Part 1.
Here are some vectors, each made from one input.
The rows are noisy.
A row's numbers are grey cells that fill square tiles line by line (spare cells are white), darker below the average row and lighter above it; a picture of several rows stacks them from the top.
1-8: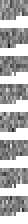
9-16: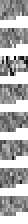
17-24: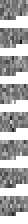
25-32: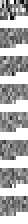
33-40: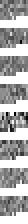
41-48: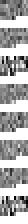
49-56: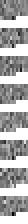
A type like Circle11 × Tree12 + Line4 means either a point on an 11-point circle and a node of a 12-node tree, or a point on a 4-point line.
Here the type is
Bool × Bool × Bool × Bool + Unit.
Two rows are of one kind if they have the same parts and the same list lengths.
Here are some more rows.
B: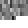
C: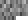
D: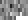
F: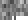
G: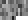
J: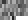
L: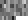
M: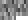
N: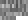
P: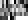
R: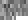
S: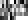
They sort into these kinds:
B, C, D, F, G, J, L, M, N, R
P, S

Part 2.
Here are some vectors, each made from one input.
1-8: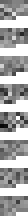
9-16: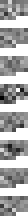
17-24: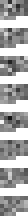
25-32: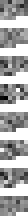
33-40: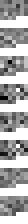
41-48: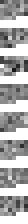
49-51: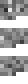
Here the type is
Tree10 + Unit.
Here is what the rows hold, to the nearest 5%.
About 10% of them hold a fixed value. The rest hold a node of a 10-node tree.
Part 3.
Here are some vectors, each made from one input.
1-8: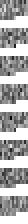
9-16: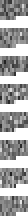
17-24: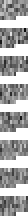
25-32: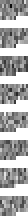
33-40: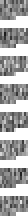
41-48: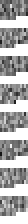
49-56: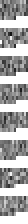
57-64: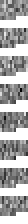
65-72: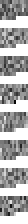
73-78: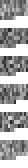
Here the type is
Bool × Bool × Bool × Bool.
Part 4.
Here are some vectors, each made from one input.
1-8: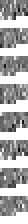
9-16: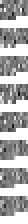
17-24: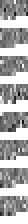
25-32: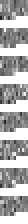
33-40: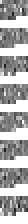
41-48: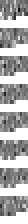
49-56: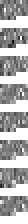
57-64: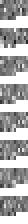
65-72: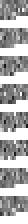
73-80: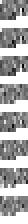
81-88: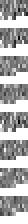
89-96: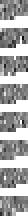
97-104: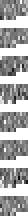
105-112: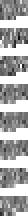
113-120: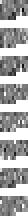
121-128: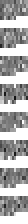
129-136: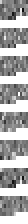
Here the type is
Line12.
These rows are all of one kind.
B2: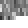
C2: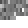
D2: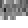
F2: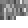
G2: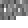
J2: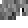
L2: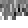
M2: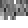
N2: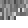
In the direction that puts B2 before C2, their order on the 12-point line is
J2, G2, F2, N2, B2, C2, D2, M2, L2.
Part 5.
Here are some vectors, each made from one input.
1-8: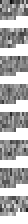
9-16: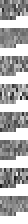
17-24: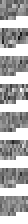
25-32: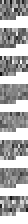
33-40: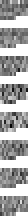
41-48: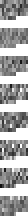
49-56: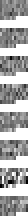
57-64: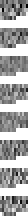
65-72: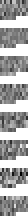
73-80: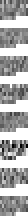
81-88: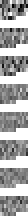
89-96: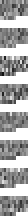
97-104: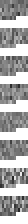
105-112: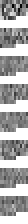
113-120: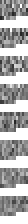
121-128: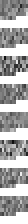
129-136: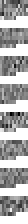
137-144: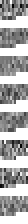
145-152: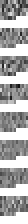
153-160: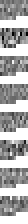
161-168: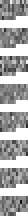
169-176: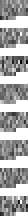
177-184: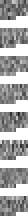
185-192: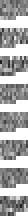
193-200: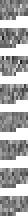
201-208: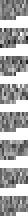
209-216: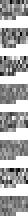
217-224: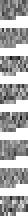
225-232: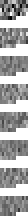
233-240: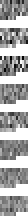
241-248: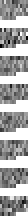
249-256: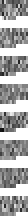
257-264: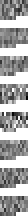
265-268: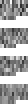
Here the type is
Bool × Bool × Bool × Bool.
